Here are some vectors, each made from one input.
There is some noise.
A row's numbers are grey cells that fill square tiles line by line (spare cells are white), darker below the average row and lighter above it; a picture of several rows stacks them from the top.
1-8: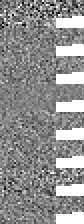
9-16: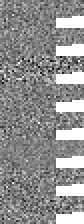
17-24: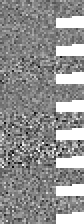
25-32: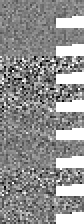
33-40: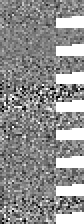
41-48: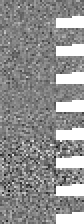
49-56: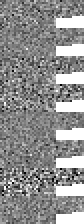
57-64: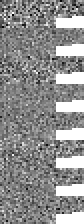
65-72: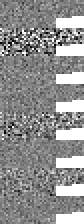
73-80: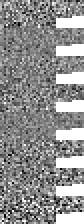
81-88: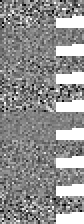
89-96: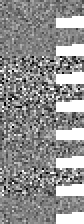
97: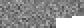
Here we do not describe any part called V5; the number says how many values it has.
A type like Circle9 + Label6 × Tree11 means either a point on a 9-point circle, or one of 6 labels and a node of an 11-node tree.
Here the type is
(Label4 + Tree7) × V5.
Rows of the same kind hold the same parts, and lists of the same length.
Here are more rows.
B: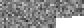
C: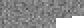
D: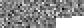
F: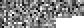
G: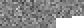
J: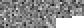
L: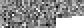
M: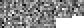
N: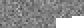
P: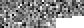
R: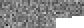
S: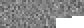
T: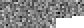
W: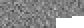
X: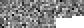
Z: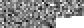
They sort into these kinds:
B, D, G, J, N, P, R, S, T, W, X, Z
C, F, L, M

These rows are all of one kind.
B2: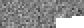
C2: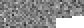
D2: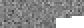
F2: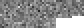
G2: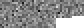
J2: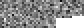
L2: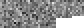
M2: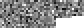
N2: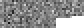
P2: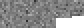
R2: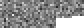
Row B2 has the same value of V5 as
J2 and P2.
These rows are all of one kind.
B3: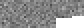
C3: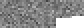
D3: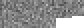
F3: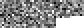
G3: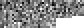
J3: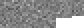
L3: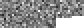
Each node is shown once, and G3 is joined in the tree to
L3.
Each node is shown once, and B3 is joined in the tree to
C3, J3 and L3.
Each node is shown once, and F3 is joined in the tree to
C3.
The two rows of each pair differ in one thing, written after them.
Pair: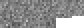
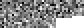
the value of V5
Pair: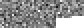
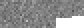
the node of the tree
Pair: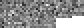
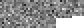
the node of the tree
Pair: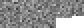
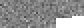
the node of the tree
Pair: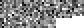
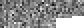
the node of the tree
